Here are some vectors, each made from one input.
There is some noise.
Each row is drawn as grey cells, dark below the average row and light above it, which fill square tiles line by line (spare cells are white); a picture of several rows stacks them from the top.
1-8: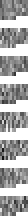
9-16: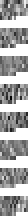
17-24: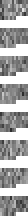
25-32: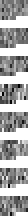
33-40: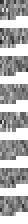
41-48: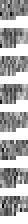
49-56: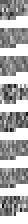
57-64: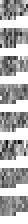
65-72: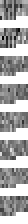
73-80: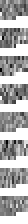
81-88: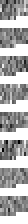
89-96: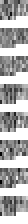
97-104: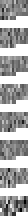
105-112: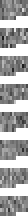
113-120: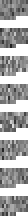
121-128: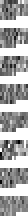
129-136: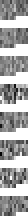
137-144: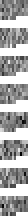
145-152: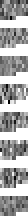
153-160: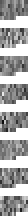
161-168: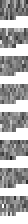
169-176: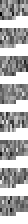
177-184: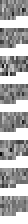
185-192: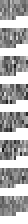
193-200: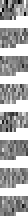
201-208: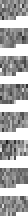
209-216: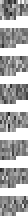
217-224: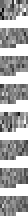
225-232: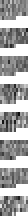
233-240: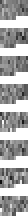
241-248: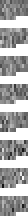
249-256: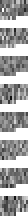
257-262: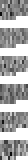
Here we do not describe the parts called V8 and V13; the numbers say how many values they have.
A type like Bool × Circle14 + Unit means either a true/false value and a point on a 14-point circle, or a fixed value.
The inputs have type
Bool × (Circle6 + V13) + V8.
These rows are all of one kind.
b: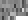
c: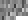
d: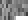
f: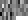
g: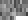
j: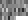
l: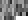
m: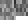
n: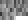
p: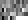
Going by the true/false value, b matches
c and p.
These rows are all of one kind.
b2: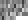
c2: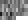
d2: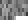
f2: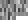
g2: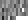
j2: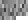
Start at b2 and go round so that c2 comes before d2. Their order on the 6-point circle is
b2, g2, j2, c2, f2, d2.
